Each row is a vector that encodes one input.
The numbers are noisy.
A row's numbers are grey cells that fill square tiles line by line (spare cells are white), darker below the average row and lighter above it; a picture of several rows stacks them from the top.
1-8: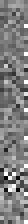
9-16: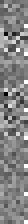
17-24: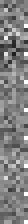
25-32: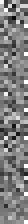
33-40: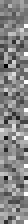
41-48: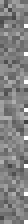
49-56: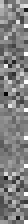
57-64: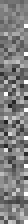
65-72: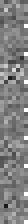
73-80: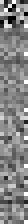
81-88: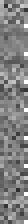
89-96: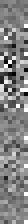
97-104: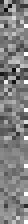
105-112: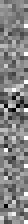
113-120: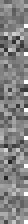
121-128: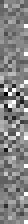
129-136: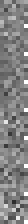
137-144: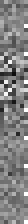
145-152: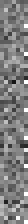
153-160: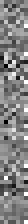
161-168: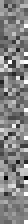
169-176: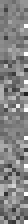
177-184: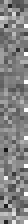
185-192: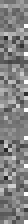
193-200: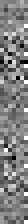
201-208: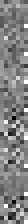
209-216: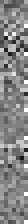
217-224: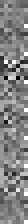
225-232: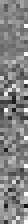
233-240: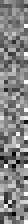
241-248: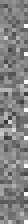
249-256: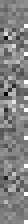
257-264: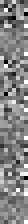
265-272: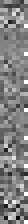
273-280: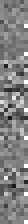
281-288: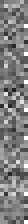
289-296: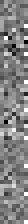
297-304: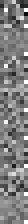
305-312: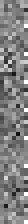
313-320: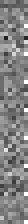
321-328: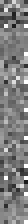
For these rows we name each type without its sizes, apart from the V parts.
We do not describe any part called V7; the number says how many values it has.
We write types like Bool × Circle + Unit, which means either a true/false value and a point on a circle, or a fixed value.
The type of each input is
Bool × (Line + V7).
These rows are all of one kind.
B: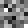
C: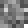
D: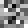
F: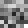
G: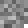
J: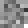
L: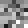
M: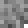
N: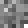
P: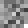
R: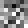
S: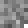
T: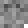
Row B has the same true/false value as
J and T.
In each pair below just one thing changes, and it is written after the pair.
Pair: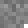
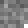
the place on the line
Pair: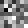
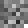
the true/false value
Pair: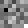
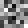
the true/false value
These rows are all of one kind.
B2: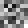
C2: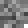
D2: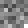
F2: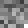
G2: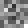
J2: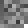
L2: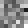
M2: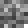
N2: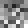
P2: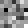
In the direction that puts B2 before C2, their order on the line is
G2, N2, D2, P2, B2, C2, M2, J2, L2, F2.
